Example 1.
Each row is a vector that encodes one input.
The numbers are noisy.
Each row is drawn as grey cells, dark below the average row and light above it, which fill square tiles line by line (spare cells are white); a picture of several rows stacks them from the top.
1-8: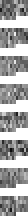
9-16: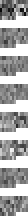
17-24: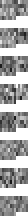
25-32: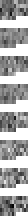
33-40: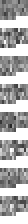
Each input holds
a point on a 4-point line.
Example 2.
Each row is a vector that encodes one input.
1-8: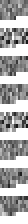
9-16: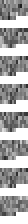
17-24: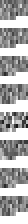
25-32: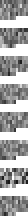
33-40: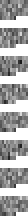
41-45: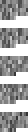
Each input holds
either a fixed value, or three true/false values.
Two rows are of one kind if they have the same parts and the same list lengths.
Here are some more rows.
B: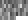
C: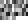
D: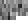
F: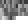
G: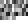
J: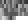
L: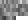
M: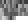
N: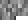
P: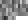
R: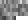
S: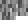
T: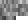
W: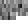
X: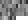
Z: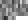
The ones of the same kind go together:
B, D, F, J, L, M, N, P, R, S, T, W, X, Z
C, G

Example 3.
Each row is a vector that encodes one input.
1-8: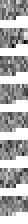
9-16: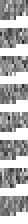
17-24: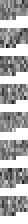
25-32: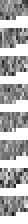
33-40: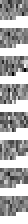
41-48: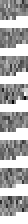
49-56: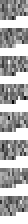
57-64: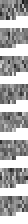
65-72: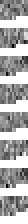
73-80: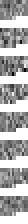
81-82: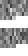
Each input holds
a point on a 13-point line.
